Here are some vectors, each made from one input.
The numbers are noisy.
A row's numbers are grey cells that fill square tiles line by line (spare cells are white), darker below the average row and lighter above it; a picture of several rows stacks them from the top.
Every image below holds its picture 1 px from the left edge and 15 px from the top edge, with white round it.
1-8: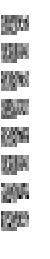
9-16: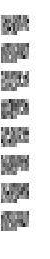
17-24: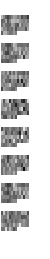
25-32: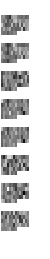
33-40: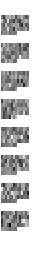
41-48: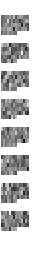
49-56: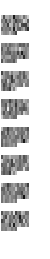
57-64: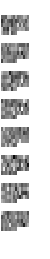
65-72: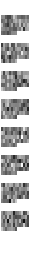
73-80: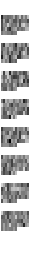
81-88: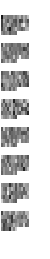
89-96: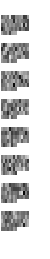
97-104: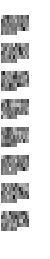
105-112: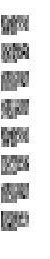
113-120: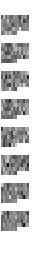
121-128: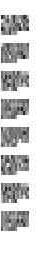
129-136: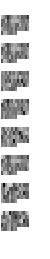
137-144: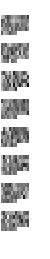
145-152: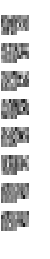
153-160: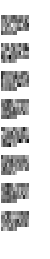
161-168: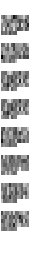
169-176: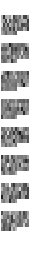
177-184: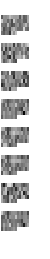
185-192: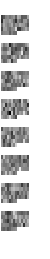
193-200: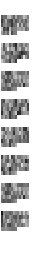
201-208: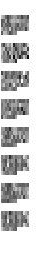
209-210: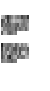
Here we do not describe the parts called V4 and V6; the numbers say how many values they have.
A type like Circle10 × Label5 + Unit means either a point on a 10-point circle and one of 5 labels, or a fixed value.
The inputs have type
Circle10 × V4 + Label10 × (Line5 + V6).
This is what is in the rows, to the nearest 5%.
About 30% of them hold a point on a 10-point circle and a value of V4. The rest hold one of 10 labels, together with either a point on a 5-point line, or a value of V6.
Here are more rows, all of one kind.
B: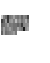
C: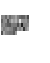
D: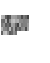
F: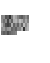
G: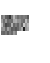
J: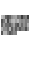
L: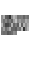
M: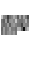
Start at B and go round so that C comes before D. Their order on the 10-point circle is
B, C, M, G, L, D, F, J.
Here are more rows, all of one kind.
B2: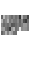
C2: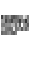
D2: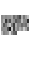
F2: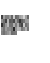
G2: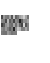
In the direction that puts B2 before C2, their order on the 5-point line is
B2, D2, C2, F2, G2.
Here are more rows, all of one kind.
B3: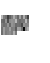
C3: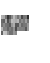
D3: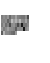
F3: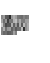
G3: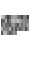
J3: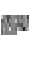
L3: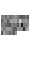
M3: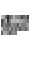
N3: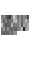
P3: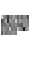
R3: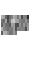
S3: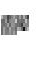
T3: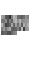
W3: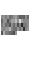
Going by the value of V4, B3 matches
J3, P3 and S3.
